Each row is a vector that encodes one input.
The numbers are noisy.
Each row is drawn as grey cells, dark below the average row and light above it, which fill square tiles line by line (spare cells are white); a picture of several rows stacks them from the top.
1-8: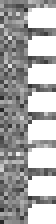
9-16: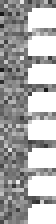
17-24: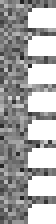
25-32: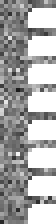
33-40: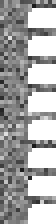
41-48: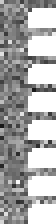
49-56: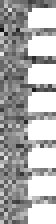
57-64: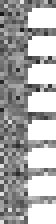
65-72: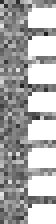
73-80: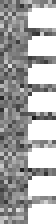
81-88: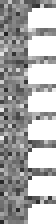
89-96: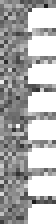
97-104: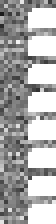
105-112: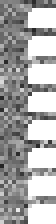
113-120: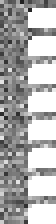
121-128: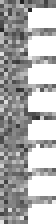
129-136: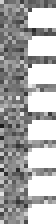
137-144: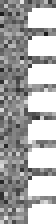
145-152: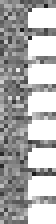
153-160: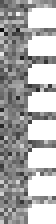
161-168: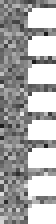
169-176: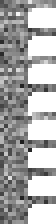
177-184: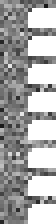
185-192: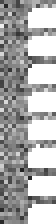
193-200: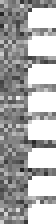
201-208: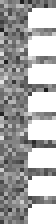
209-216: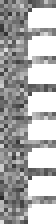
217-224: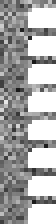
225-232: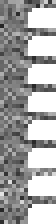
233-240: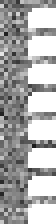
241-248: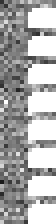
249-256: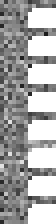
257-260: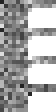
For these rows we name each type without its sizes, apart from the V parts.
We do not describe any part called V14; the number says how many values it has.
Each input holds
either a label and a point on a line, or a value of V14.
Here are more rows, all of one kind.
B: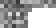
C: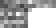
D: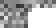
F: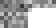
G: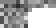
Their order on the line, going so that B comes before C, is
G, B, D, F, C.
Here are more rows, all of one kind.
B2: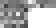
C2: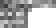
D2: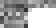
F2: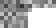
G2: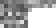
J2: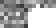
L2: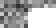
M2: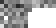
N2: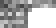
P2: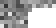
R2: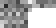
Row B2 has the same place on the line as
D2, G2 and J2.
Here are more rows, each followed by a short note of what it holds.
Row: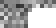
a label and a point on a line
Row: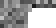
a value of V14
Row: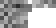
a label and a point on a line
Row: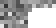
a label and a point on a line
